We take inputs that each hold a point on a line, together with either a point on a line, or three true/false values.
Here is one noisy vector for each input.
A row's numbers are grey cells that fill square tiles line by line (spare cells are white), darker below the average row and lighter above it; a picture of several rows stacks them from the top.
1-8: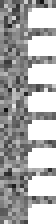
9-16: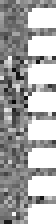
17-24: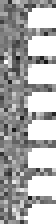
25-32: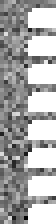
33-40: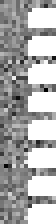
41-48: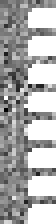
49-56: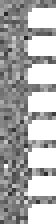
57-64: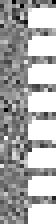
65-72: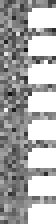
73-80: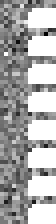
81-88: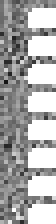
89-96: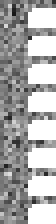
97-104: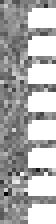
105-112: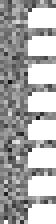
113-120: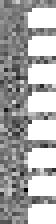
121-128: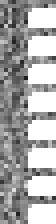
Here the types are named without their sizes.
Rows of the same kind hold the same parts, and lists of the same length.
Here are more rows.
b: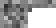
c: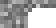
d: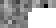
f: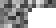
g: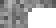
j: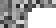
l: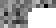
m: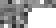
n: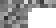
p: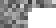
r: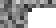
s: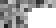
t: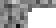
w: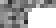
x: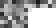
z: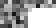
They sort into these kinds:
b, j, n, p, r, s, t, w, x, z
c, d, f, g, l, m

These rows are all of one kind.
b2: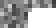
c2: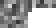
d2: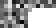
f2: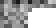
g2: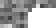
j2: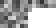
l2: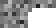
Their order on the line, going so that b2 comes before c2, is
f2, j2, b2, g2, d2, l2, c2.
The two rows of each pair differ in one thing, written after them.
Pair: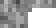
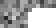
the place on the line
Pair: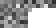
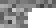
one of the three true/false values
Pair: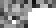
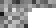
the place on the line
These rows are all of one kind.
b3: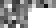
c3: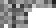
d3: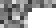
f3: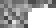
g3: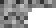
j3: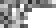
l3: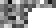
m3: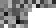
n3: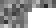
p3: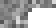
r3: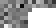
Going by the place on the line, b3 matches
j3 and p3.
